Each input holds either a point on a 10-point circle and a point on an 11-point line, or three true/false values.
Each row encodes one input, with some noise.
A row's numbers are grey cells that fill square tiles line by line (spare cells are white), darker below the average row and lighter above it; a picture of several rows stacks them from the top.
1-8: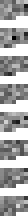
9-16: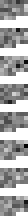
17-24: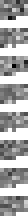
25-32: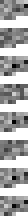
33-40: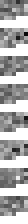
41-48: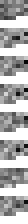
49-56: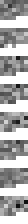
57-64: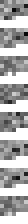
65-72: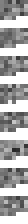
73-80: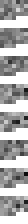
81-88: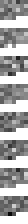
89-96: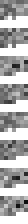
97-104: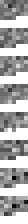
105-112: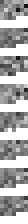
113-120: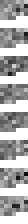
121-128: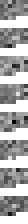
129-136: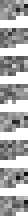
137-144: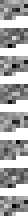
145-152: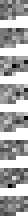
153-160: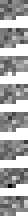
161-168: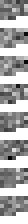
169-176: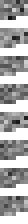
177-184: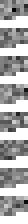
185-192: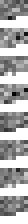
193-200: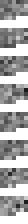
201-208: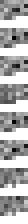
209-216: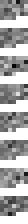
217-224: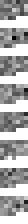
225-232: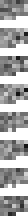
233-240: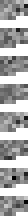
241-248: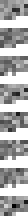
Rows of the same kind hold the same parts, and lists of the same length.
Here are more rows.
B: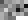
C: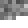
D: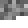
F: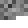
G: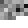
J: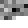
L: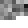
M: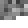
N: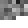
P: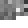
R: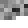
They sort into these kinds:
B, G, J, L, R
C, D, F, M, N, P

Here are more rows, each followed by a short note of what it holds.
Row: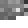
a point on a 10-point circle and a point on an 11-point line
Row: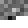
a point on a 10-point circle and a point on an 11-point line
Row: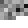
three true/false values
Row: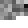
three true/false values
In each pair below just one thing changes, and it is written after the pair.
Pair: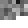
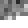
the place on the 11-point line
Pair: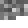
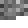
the place on the 10-point circle
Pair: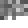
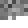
the place on the 10-point circle
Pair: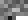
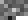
the place on the 11-point line
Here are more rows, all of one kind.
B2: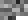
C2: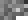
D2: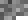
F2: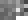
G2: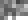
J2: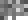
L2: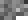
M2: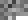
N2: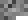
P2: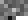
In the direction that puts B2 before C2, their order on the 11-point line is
B2, F2, C2, L2, P2, D2, N2, G2, M2, J2.
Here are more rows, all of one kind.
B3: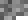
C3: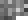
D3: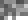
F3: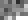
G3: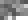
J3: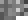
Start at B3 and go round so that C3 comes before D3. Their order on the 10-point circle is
B3, G3, J3, C3, F3, D3.
